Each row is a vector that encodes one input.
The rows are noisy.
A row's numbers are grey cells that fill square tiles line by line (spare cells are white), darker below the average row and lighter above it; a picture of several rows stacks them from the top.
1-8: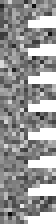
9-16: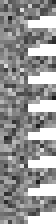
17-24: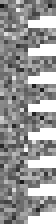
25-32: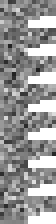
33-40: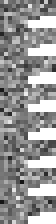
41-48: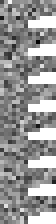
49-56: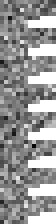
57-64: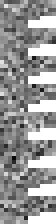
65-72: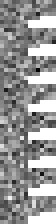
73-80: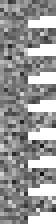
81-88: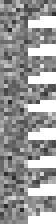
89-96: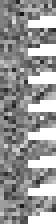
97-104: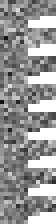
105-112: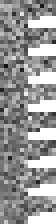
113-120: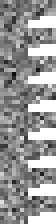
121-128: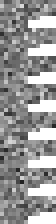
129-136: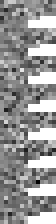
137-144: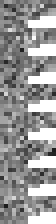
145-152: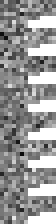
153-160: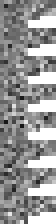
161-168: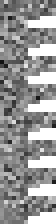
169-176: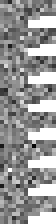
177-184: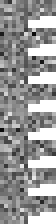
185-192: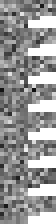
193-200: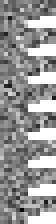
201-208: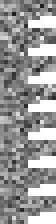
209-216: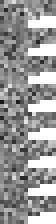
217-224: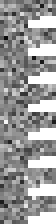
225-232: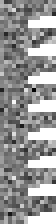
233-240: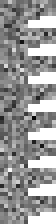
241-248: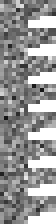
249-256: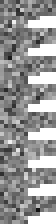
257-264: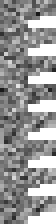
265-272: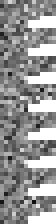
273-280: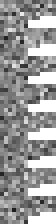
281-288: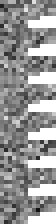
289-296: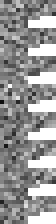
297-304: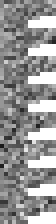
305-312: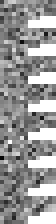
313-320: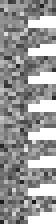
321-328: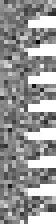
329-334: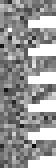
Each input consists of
either a point on a 16-point circle, or a fixed value, or a node of a 13-node tree.
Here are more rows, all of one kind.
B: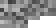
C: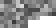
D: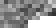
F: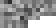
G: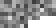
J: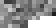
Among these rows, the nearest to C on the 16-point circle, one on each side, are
F and J.
